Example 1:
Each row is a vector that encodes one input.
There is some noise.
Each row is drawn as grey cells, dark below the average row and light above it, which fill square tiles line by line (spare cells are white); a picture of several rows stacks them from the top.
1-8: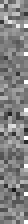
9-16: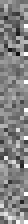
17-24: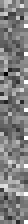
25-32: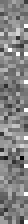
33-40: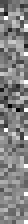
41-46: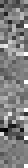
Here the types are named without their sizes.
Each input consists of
a point on a line.
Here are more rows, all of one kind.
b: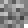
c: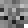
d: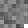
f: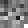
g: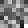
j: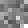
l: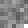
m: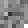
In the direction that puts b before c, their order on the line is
g, f, d, l, m, j, b, c.
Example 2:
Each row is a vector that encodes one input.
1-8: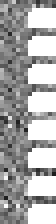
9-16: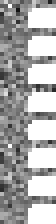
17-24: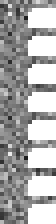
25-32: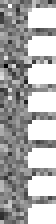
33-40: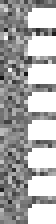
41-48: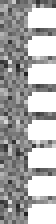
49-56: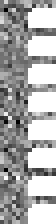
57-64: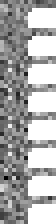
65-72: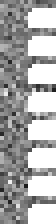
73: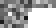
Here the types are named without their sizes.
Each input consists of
three true/false values.
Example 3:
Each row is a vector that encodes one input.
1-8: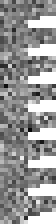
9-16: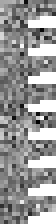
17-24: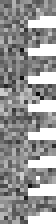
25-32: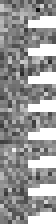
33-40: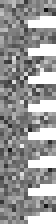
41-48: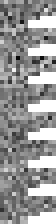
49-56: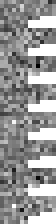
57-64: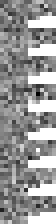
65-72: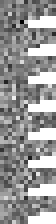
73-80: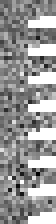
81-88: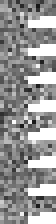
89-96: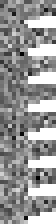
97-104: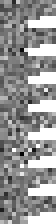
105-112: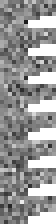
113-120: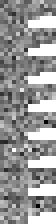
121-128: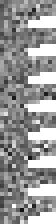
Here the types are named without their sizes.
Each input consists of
a point on a circle.
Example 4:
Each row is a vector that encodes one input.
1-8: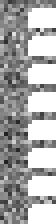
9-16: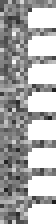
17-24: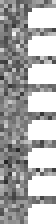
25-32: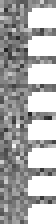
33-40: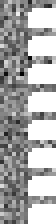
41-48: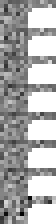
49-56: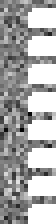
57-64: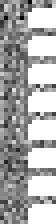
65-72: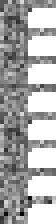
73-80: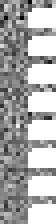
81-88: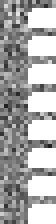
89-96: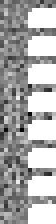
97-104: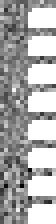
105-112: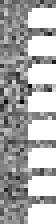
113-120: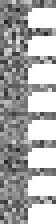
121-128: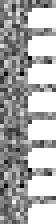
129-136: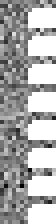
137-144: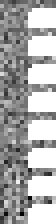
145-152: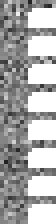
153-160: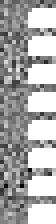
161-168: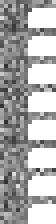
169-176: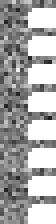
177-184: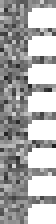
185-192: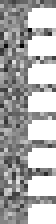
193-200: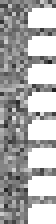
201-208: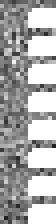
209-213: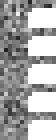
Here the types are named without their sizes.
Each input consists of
a node of a tree.
